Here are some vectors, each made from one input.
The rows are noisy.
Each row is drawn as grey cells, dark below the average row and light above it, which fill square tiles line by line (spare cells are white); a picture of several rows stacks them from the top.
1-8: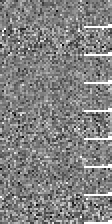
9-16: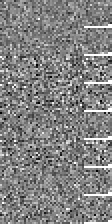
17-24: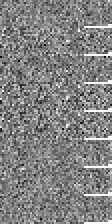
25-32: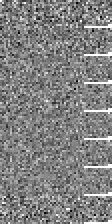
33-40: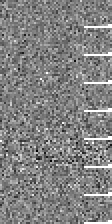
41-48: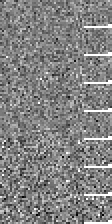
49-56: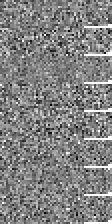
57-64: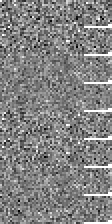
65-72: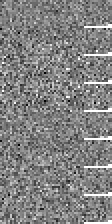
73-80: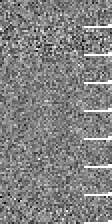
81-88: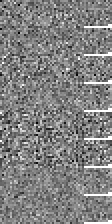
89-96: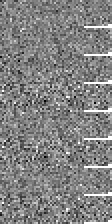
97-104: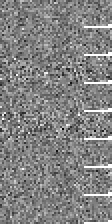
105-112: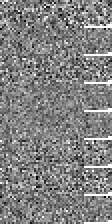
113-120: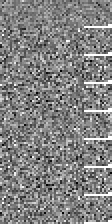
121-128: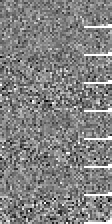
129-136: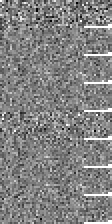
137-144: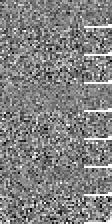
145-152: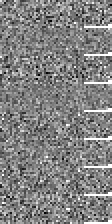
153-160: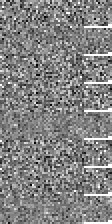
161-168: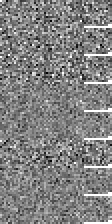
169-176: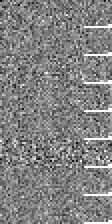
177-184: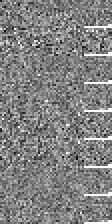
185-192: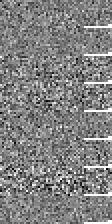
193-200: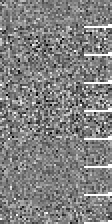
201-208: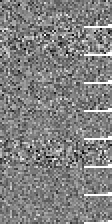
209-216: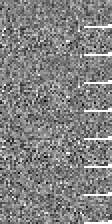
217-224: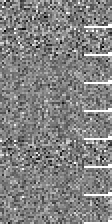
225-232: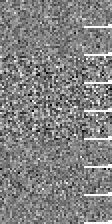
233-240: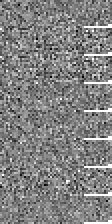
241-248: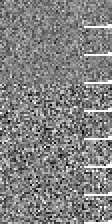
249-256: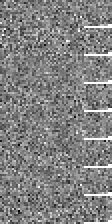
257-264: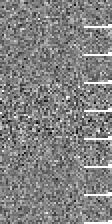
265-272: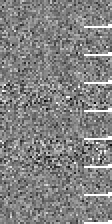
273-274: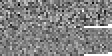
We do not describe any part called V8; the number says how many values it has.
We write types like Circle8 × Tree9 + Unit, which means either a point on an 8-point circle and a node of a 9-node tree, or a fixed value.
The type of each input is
(Circle10 + Unit) × Line7 + List3(Label5 × V8).
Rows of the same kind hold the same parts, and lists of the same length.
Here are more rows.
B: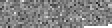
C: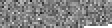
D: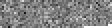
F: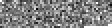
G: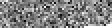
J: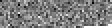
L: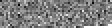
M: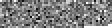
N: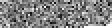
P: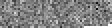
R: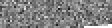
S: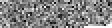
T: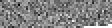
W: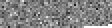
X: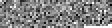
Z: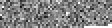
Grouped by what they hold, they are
B, D, P, W
C, R
F, M, X
G, N, S
J, L, T
Z

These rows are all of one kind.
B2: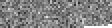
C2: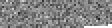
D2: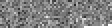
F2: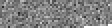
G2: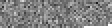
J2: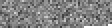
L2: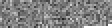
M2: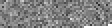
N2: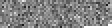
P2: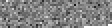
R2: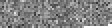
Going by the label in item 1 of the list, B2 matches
D2, F2 and N2.
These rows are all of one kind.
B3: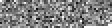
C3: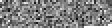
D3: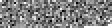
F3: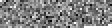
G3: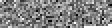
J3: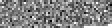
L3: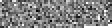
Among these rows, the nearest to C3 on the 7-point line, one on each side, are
D3 and G3.
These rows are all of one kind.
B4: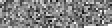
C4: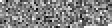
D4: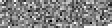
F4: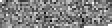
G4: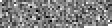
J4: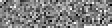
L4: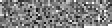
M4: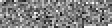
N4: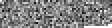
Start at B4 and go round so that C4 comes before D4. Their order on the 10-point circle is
B4, N4, F4, C4, D4, G4, L4, M4, J4.
